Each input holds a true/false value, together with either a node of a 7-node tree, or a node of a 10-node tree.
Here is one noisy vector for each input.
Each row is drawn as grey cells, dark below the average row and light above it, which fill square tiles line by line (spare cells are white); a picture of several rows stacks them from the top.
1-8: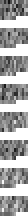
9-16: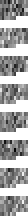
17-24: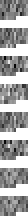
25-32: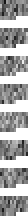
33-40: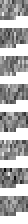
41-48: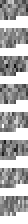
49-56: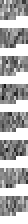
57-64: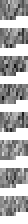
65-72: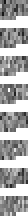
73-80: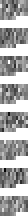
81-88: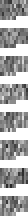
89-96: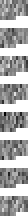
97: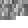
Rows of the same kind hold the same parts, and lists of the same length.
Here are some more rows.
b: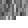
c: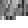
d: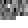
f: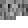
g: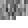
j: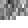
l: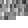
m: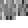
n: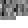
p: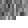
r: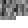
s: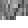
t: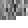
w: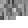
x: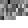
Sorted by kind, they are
b, d, g, j, n, p, r, t, w, x
c, f, l, m, s

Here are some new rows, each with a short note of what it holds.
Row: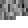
a node of a 7-node tree and a true/false value
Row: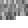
a node of a 7-node tree and a true/false value
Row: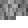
a node of a 7-node tree and a true/false value
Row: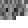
a node of a 10-node tree and a true/false value
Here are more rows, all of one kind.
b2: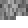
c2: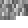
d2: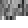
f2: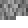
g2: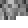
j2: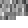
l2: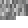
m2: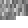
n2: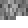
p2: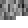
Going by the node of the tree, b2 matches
f2, l2, m2 and n2.
